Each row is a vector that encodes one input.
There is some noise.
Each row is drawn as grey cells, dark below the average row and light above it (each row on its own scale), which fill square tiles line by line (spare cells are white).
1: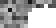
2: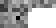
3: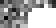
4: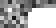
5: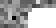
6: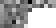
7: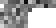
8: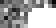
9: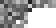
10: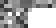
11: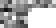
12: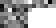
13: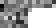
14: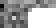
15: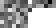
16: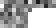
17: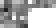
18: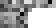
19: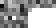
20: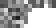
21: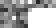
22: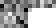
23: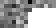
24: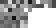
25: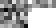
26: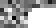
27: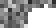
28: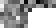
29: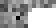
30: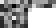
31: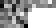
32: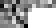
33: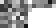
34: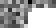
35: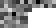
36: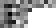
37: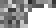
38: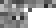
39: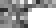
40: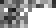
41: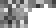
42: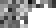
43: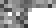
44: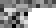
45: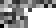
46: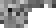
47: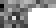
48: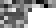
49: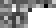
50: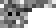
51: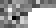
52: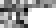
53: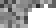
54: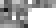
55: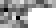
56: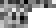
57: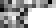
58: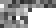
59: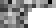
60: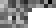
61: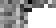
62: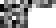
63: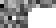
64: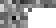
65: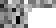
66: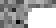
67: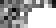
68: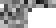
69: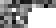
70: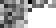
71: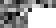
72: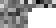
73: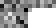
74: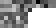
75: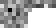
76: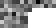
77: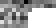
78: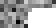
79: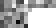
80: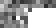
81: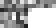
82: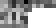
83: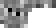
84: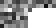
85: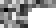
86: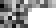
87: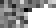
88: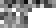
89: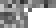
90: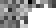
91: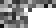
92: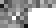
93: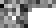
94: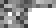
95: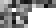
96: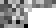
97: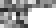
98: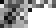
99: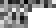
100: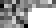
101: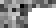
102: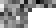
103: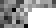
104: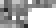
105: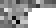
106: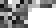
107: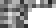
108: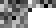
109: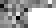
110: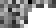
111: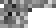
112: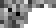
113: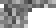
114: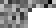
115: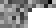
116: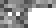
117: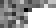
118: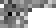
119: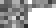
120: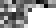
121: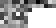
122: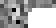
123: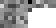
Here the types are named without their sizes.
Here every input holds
three labels.
